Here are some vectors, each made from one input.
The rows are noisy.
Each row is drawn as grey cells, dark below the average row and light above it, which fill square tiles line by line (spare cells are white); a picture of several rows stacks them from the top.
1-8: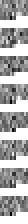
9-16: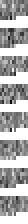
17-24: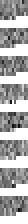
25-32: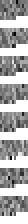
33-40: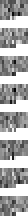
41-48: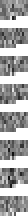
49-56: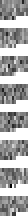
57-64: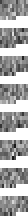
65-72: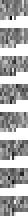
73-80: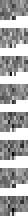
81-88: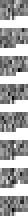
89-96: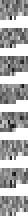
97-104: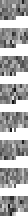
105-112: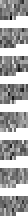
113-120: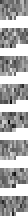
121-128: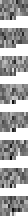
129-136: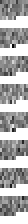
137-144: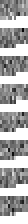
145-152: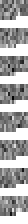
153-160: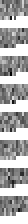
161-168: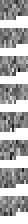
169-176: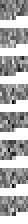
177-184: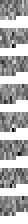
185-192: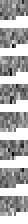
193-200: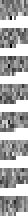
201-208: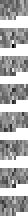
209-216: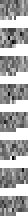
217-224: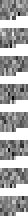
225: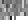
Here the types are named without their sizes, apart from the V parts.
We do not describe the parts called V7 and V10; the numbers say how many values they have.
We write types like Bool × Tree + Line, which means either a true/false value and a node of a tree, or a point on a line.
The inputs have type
Label × (Line + V10) × V7.
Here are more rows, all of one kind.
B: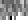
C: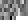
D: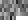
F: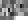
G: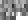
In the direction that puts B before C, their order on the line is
G, B, C, F, D.
